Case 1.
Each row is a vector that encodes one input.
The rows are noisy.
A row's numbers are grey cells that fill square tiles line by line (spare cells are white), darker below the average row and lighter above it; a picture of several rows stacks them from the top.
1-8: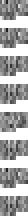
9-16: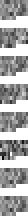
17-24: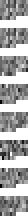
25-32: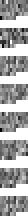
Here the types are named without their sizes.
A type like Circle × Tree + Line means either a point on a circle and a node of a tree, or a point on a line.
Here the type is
Bool × Bool × Bool + Unit.
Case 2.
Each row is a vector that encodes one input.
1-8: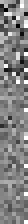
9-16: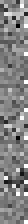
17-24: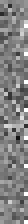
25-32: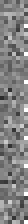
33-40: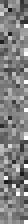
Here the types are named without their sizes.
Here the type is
Line.
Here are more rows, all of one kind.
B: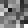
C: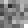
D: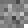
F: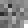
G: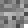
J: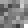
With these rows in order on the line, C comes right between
F and J.
